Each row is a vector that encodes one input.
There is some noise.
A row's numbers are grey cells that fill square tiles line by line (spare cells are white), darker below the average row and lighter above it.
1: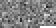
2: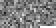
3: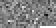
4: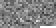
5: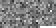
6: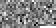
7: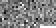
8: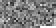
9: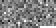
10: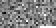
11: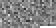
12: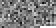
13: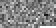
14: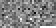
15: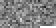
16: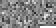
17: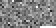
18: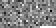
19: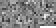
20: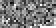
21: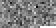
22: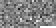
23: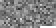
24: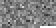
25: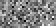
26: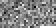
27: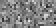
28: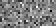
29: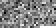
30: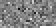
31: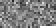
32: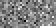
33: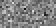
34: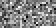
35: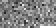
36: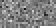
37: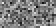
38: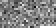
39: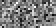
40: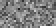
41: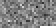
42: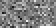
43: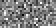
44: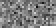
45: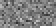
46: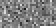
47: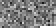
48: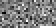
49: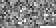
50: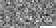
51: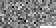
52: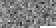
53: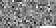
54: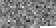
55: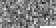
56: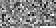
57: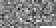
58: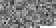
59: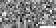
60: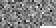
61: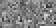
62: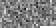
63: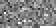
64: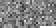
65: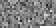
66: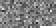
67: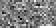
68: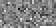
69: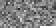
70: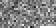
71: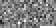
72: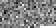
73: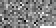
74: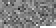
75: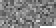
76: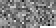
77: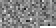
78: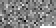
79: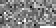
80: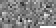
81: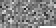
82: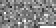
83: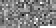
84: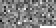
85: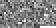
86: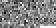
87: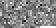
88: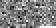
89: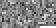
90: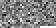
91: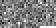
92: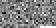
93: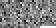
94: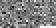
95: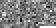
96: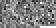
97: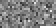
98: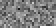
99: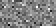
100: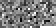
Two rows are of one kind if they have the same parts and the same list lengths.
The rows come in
2 kinds.
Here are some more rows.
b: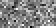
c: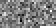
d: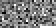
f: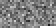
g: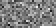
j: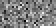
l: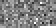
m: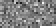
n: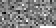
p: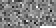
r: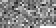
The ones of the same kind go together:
b, d, g, j, n, p, r
c, f, l, m

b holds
one of 4 labels.
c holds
a point on an 8-point circle and a true/false value.
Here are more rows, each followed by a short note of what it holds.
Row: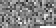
a point on an 8-point circle and a true/false value
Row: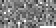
a point on an 8-point circle and a true/false value
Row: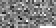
one of 4 labels
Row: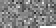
a point on an 8-point circle and a true/false value
